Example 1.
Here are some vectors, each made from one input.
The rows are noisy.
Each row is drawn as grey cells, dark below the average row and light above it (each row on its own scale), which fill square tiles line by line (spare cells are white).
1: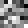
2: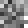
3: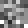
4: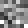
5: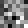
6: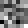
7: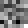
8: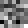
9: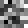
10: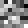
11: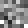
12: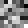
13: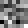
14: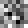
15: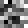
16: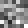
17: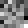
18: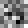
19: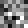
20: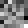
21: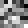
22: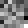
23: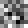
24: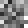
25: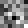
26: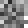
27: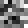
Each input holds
three true/false values.
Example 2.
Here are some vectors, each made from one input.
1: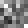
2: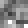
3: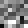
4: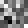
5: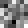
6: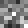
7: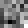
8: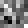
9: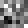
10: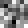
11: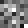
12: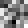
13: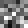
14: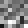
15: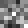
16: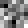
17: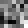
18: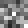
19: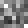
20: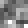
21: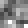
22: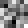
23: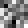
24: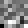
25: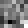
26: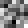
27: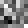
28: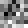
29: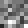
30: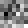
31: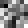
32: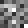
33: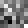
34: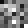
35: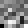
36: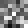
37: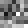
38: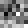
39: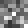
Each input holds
a point on an 8-point line.
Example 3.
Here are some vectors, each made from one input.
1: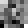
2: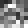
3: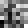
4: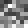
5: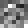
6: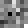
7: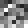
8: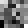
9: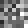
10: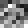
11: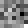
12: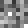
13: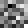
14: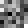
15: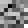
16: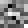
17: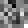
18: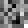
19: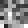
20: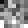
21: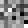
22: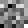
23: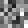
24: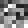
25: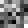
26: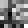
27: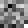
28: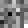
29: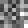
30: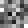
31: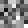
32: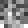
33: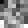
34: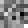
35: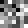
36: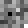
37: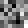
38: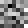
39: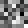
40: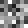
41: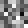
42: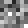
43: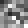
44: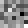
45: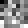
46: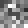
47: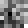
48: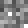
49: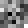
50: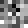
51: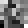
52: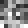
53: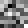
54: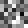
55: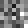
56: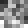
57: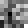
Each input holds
four true/false values.
